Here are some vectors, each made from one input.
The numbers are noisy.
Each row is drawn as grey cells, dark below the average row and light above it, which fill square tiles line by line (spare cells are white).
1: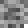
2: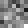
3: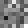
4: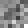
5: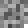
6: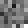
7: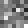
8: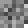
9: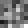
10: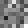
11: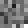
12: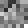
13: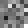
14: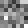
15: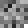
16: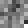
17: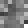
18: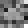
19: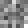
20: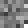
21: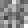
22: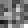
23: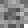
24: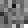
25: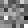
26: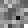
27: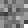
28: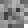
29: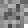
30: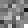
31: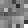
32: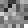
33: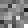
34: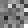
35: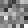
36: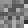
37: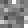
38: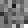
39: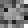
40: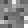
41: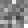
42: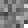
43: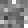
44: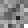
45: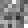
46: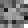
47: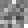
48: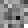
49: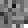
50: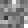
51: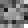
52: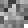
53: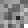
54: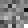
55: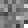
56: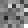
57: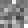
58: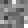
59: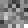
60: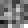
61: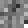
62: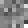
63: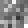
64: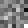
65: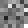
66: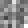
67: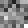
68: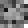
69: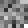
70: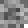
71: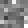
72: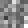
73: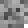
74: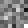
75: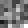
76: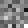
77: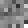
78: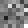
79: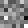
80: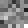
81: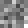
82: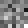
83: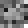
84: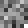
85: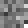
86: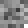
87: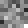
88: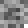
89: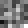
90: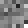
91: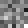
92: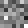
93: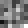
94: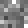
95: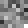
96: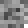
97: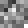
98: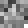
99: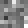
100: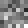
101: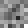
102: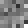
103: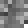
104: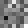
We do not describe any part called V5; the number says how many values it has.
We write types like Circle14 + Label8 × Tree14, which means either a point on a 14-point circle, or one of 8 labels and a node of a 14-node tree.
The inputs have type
List2(Line4) × V5.
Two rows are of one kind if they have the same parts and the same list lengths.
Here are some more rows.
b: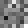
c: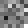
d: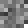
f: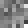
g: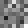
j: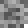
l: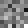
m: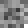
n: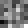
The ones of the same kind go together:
b, c, g, n
d, j, l, m
f

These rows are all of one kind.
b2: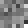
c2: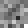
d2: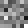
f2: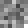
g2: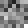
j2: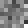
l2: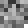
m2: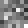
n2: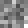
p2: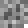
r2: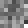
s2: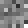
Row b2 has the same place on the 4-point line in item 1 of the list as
l2, p2 and s2.
